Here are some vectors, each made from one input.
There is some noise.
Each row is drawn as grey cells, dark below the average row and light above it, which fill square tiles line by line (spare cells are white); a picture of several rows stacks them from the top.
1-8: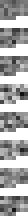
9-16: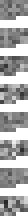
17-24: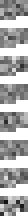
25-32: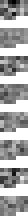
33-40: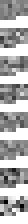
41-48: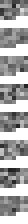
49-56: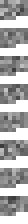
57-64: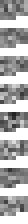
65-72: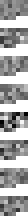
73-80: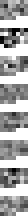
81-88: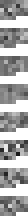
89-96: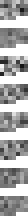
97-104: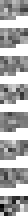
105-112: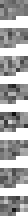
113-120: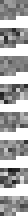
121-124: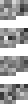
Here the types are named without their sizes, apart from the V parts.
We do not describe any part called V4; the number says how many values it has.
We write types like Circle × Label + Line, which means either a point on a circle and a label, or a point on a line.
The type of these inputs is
Bool × Line × V4 + List(Circle).
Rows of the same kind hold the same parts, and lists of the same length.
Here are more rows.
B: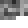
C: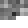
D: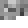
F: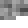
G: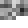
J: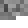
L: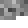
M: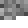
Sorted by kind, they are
B, F
C
D, J, L
G, M

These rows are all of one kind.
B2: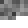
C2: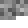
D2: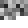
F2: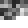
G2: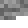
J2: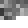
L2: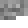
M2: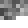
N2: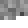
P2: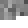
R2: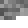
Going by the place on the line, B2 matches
J2 and M2.
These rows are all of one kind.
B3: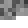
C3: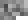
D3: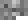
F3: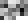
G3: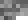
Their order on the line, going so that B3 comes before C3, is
B3, G3, F3, C3, D3.
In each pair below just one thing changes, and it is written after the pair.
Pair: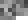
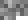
the place on the line
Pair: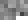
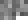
the value of V4
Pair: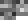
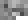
the true/false value
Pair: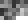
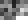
the place on the line
